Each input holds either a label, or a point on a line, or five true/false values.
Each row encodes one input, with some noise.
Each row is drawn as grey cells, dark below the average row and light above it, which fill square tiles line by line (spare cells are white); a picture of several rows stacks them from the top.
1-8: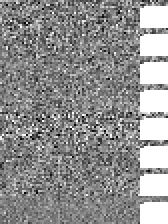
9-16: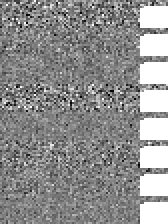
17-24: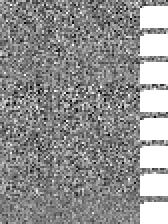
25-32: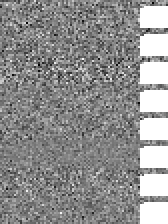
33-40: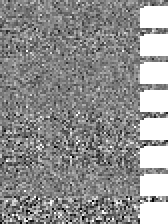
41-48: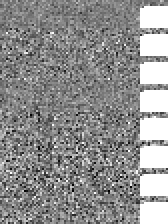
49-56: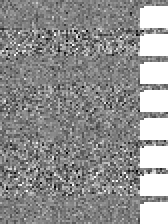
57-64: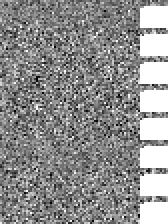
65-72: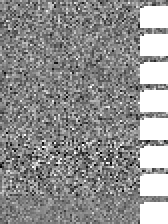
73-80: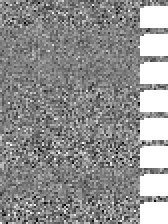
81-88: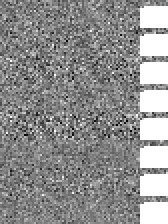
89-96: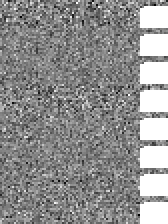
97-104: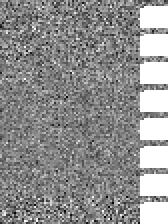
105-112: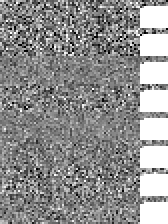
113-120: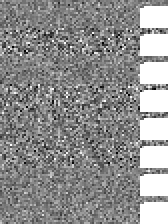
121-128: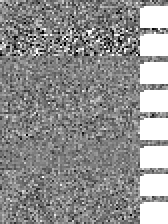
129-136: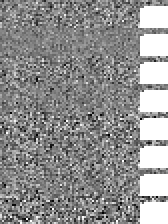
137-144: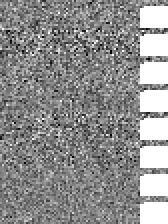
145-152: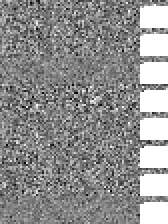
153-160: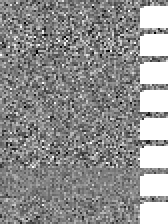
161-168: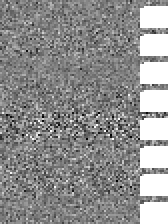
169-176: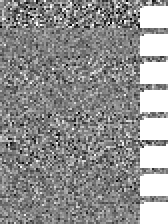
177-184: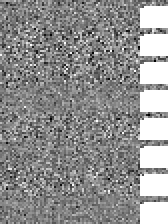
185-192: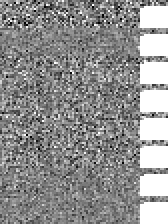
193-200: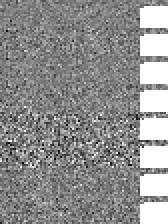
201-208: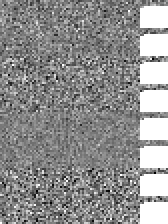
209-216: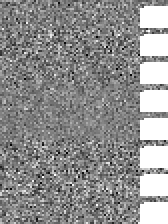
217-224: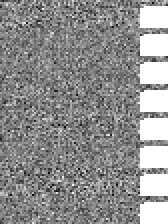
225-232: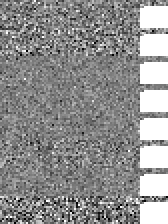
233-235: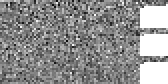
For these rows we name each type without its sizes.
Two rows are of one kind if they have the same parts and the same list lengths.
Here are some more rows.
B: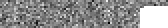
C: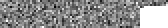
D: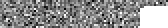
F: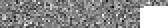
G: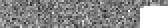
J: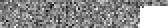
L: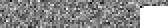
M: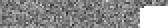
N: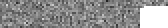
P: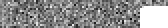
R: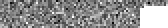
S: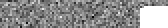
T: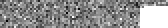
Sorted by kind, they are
B, F, J, L, M, N, S, T
C, D, R
G, P

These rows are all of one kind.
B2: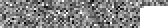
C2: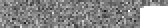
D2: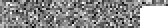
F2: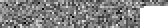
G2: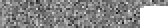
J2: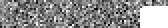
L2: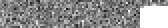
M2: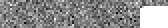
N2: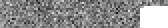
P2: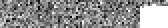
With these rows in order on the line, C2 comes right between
J2 and M2.
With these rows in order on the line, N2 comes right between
B2 and P2.
